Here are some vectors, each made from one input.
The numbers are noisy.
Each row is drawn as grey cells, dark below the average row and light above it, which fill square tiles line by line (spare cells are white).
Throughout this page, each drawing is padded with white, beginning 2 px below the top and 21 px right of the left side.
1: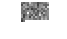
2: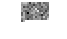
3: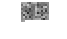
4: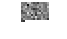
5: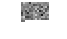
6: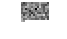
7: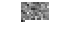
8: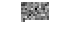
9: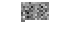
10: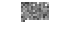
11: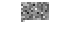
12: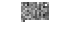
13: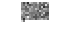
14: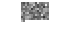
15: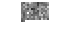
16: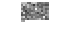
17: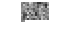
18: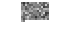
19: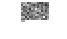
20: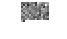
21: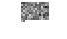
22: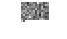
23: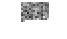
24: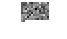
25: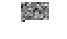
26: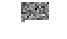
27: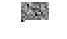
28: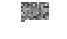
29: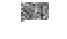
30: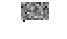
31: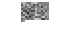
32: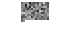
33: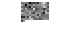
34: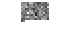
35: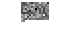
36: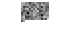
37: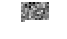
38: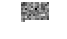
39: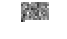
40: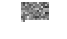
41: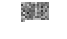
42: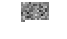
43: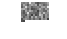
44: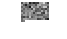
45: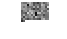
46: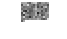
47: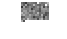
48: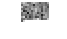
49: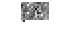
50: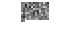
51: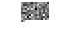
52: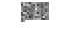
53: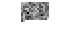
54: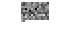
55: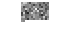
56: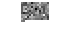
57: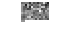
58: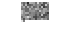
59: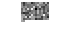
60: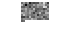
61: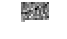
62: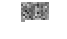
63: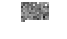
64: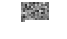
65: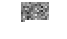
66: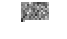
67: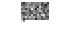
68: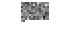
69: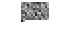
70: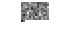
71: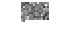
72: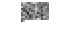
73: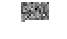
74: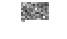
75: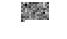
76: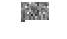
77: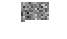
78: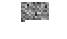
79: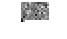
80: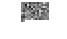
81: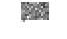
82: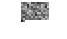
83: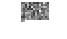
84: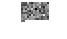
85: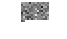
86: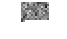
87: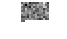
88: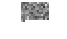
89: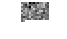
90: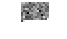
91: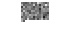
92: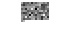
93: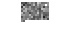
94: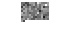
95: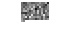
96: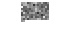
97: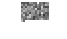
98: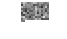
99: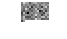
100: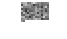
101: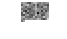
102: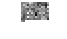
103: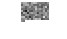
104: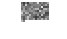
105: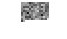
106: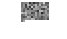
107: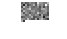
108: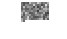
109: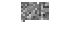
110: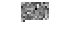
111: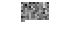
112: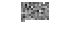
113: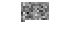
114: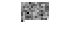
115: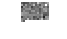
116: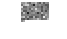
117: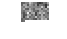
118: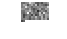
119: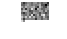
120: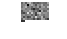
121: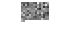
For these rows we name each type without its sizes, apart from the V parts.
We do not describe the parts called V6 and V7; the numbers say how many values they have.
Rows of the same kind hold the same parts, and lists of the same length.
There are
2 kinds of row.
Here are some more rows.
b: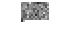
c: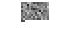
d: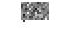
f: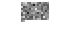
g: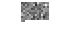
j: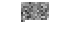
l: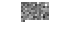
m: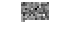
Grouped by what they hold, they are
b, f
c, d, g, j, l, m

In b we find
a point on each of two lines, a true/false value and a value of V6.
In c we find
a true/false value, a value of V6 and a value of V7.
